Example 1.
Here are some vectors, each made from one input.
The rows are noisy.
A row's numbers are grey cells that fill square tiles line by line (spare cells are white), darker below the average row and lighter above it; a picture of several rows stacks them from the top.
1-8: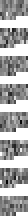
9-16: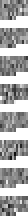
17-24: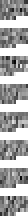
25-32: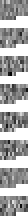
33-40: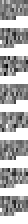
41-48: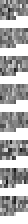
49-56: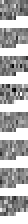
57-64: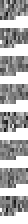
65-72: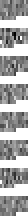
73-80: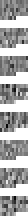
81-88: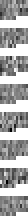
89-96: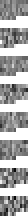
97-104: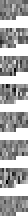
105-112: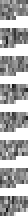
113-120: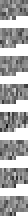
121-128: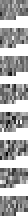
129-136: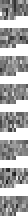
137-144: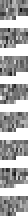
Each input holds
either a point on a 9-point line, or a list of up to two points on a 5-point line.
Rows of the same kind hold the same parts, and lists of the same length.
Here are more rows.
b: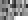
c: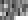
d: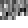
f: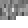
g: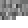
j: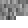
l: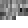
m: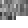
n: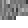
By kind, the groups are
b, c, d
f, g, j, n
l
m

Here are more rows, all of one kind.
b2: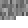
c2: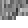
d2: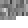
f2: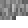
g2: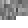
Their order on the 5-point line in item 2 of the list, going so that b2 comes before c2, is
d2, b2, f2, g2, c2.
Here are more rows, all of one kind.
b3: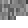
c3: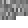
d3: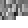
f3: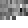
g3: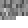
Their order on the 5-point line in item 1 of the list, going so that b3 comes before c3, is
b3, c3, f3, d3, g3.
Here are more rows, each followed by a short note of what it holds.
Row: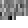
the empty list
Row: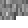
a list of two items
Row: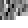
a point on a 9-point line
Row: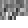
a list of one item
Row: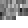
a list of one item
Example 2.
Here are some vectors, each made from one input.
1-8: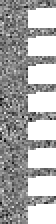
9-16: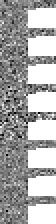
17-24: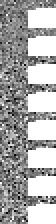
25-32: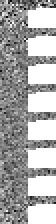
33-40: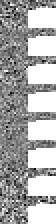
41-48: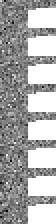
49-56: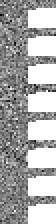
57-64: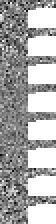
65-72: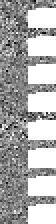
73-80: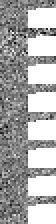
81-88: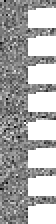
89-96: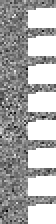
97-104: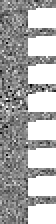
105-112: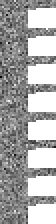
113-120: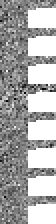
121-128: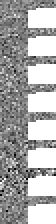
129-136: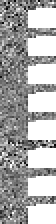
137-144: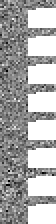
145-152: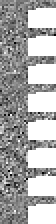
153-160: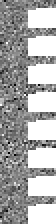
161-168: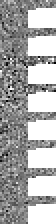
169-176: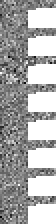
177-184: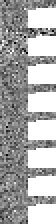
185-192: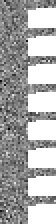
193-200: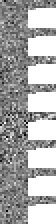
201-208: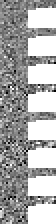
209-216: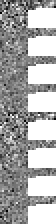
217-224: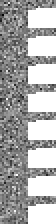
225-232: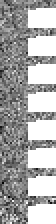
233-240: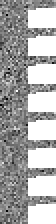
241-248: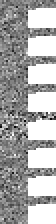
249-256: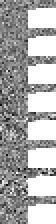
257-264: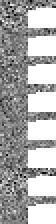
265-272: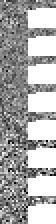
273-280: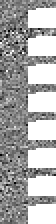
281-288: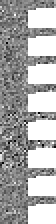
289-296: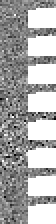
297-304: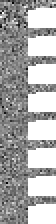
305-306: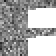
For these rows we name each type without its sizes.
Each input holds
either a point on a line and a node of a tree, or four true/false values.
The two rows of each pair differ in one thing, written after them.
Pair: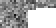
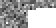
the node of the tree
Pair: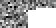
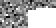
the place on the line
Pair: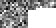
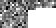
the node of the tree
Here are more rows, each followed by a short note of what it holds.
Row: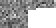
four true/false values
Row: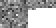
four true/false values
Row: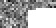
a point on a line and a node of a tree
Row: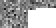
a point on a line and a node of a tree
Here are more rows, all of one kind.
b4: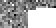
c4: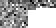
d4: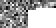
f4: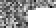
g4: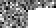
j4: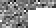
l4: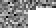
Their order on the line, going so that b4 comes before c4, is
l4, d4, b4, c4, g4, j4, f4.
